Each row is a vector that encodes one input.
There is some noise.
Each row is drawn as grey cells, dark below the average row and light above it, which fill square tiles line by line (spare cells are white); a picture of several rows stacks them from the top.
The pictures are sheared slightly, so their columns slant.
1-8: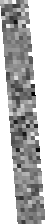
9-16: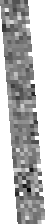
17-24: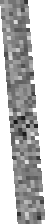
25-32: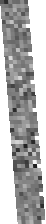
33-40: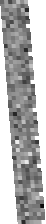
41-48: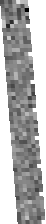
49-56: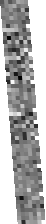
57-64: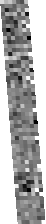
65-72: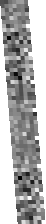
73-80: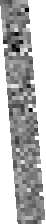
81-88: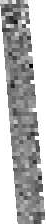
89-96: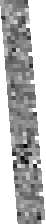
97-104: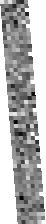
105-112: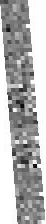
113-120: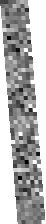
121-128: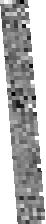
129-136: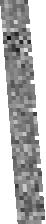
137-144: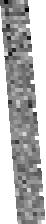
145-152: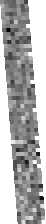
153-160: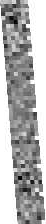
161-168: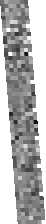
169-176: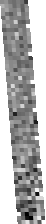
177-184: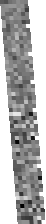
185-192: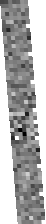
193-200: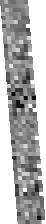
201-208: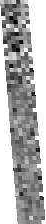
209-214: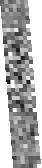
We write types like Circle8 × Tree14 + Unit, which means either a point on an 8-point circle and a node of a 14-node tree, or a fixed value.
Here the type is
Bool × Line4 + Circle9 × (Circle9 + Line5).
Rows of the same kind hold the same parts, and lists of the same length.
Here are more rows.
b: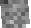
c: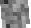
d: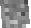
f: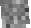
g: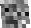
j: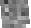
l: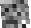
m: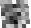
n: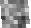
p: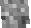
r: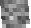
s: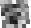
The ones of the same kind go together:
b, c, d, f, j, r
g, l, m, s
n, p

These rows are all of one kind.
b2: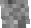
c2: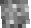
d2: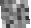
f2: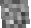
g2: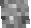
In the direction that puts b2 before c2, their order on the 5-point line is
b2, g2, d2, f2, c2.
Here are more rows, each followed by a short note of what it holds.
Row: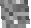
a point on each of two 9-point circles
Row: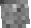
a point on a 9-point circle and a point on a 5-point line
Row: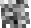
a point on a 4-point line and a true/false value
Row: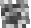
a point on a 4-point line and a true/false value
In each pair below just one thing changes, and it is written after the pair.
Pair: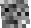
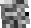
the place on the 4-point line
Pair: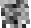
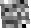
the true/false value
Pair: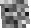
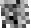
the true/false value
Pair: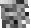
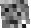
the place on the 4-point line
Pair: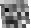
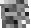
the place on the 4-point line
